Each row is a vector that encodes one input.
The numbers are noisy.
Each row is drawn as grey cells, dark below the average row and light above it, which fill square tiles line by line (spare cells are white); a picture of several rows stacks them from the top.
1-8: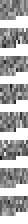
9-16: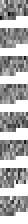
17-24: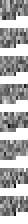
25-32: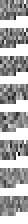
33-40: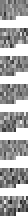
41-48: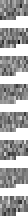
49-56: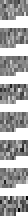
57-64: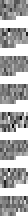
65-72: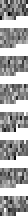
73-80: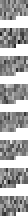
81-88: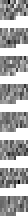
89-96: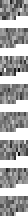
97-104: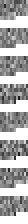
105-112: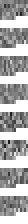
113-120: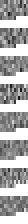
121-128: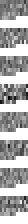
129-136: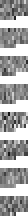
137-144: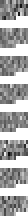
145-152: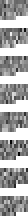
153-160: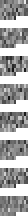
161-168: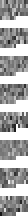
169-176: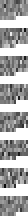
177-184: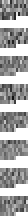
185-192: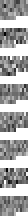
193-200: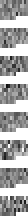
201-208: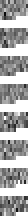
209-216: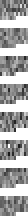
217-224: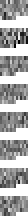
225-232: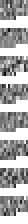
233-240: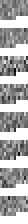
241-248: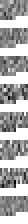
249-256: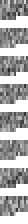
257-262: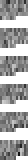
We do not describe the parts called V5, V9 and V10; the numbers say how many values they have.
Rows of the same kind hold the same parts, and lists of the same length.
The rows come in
3 kinds.
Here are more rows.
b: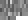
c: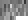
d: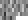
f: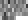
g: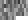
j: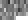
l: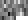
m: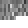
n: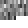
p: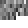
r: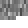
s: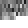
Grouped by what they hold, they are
b, c, j, m, r, s
d, f, g
l, n, p

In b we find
a point on each of two 6-point lines and a true/false value.
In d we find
a point on a 6-point line, a true/false value and a value of V5.
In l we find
a value of V9 and a value of V10.
